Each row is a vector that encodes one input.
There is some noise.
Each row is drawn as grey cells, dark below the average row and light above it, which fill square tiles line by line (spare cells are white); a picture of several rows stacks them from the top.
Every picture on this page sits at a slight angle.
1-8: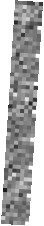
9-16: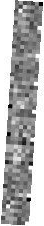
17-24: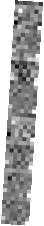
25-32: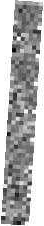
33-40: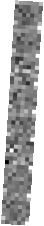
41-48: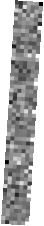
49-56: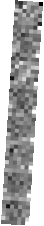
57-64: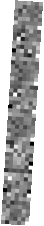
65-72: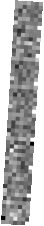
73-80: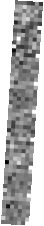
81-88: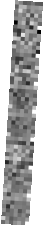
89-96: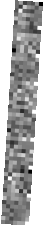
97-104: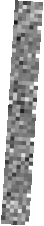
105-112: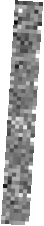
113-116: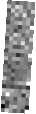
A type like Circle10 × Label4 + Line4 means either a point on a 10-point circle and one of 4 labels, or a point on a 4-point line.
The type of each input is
Label11 + Tree9.
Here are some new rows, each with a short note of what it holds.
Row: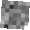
a node of a 9-node tree
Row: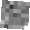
a node of a 9-node tree
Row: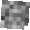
a node of a 9-node tree
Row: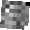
one of 11 labels
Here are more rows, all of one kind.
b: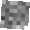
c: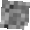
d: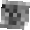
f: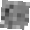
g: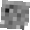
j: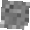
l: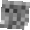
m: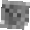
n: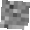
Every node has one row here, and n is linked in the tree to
c.
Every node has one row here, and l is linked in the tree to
f.
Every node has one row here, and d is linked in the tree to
b and m.
